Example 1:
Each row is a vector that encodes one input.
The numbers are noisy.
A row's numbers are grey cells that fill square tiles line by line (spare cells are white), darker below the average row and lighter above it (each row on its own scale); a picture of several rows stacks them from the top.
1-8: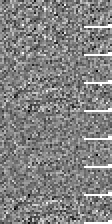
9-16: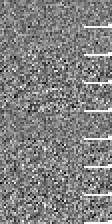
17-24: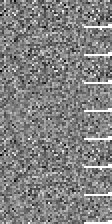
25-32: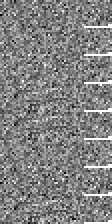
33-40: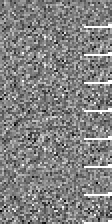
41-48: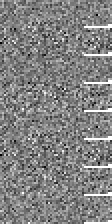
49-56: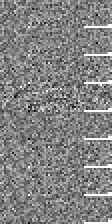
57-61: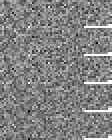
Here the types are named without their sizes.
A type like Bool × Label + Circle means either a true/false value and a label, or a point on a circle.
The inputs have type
Line.
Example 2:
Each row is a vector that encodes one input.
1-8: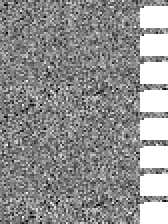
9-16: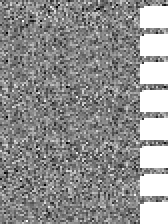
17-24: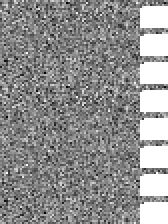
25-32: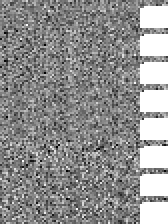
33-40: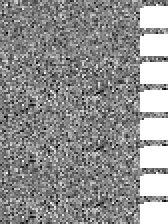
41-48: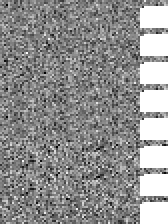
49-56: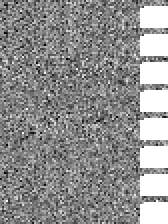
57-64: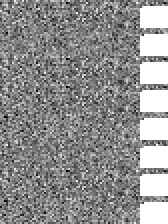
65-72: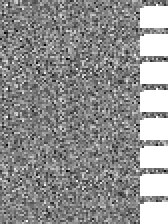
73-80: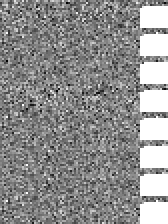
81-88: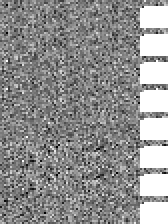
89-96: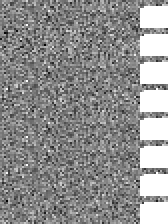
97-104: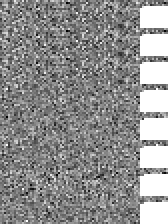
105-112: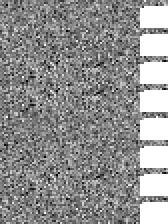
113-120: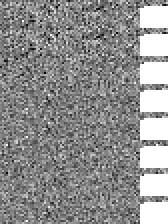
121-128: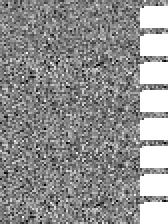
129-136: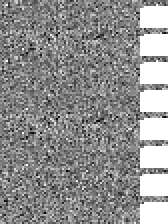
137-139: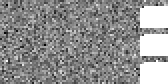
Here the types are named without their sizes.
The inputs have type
Circle.
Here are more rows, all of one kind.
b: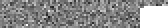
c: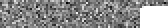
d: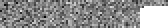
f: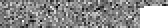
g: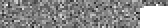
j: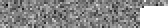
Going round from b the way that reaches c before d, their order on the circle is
b, c, g, f, d, j.
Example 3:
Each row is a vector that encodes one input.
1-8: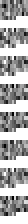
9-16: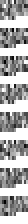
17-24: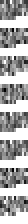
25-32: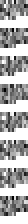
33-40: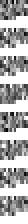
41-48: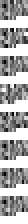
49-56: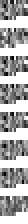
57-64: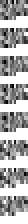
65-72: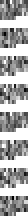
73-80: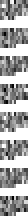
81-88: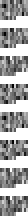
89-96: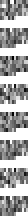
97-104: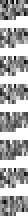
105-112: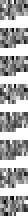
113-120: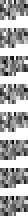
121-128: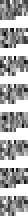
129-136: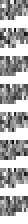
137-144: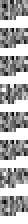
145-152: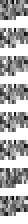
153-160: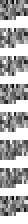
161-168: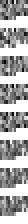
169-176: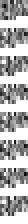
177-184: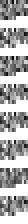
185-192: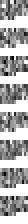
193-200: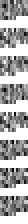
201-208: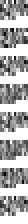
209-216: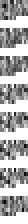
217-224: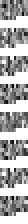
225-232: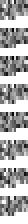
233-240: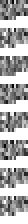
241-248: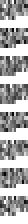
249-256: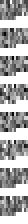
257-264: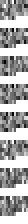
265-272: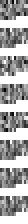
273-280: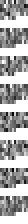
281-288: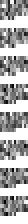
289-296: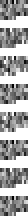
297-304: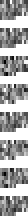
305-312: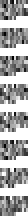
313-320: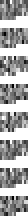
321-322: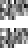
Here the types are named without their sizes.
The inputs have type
Line.
